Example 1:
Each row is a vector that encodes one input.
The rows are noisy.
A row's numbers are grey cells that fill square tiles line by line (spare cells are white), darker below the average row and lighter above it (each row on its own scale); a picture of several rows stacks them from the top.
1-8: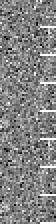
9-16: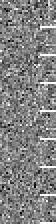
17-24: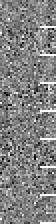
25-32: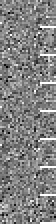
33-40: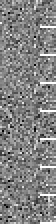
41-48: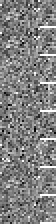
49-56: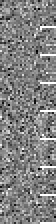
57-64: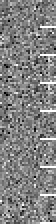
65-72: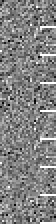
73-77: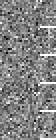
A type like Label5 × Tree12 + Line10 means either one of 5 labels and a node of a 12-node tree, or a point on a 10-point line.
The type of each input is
Label4 × (Tree8 + Unit).
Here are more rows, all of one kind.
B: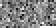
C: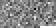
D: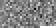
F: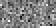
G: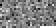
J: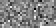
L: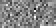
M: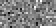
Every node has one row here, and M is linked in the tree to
L.
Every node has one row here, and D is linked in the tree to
C.
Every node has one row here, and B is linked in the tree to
C, G and L.
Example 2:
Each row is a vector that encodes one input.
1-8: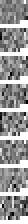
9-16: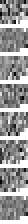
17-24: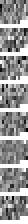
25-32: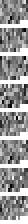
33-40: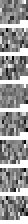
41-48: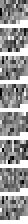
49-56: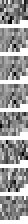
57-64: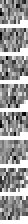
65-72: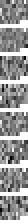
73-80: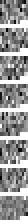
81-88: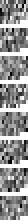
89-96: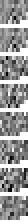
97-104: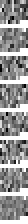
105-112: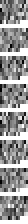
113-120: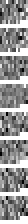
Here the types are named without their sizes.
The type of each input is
Bool × Bool × Bool × Bool + Line × Line + Unit.
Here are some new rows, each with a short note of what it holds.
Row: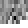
a fixed value
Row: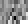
a fixed value
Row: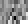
a fixed value
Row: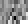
a fixed value
